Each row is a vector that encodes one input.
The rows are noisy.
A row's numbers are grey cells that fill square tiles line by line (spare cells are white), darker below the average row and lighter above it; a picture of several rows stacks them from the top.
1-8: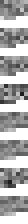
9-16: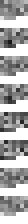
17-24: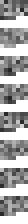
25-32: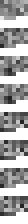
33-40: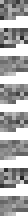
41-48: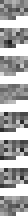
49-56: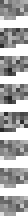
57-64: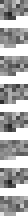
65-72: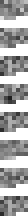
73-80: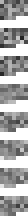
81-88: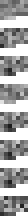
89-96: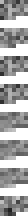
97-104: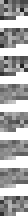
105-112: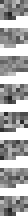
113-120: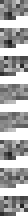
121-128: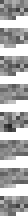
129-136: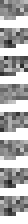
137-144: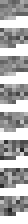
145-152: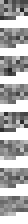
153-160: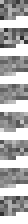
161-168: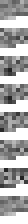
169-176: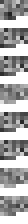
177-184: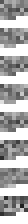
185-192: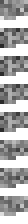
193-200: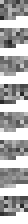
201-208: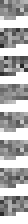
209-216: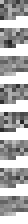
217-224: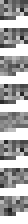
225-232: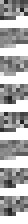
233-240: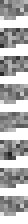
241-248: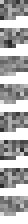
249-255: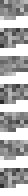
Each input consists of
a point on a 6-point line.
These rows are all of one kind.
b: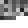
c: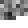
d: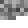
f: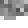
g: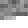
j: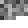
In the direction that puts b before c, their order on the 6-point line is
b, j, g, f, d, c.
